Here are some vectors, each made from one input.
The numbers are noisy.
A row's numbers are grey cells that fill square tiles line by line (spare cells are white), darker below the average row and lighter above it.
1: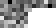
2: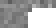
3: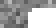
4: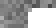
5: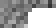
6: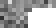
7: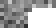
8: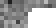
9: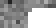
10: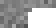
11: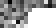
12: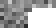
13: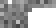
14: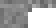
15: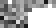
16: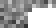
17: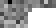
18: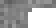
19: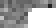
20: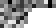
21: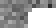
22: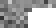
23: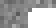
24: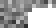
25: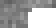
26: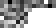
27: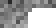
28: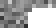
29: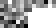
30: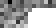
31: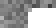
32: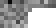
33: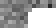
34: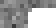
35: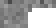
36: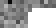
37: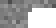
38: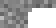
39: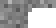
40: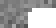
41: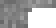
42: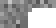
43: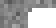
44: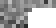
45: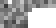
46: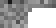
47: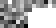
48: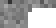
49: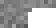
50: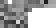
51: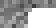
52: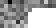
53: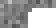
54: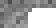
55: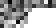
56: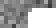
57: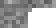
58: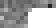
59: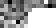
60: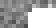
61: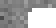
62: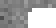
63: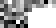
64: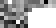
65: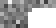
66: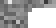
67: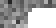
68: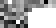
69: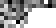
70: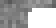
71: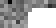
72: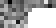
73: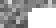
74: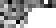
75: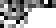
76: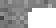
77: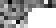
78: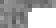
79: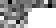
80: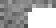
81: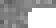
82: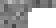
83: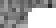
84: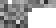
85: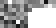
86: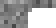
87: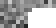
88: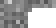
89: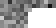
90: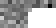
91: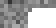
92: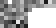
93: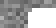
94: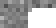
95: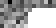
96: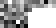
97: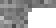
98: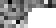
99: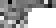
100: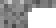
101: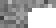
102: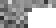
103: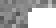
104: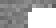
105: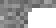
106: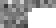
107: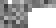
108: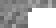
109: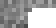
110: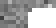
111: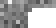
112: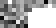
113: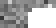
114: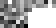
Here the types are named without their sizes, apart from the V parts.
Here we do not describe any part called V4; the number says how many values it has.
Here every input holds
a point on a line, together with either a point on a line, or a value of V4.
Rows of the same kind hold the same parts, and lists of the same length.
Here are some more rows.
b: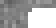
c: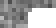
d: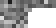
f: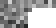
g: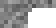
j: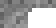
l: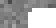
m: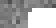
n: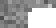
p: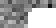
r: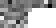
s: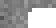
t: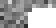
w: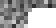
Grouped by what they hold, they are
b, f, j, l, m, n, s, t
c, d, g, p, r, w

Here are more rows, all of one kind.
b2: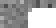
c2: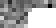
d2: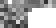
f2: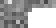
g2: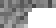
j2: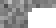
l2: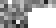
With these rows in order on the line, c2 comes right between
b2 and j2.
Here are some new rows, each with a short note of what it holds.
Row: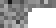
a point on each of two lines
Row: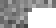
a point on each of two lines
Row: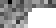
a point on each of two lines
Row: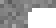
a point on each of two lines
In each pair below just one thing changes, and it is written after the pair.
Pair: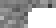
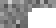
the place on the line
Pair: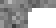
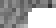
the value of V4
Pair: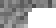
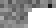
the place on the line
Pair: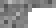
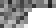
the value of V4
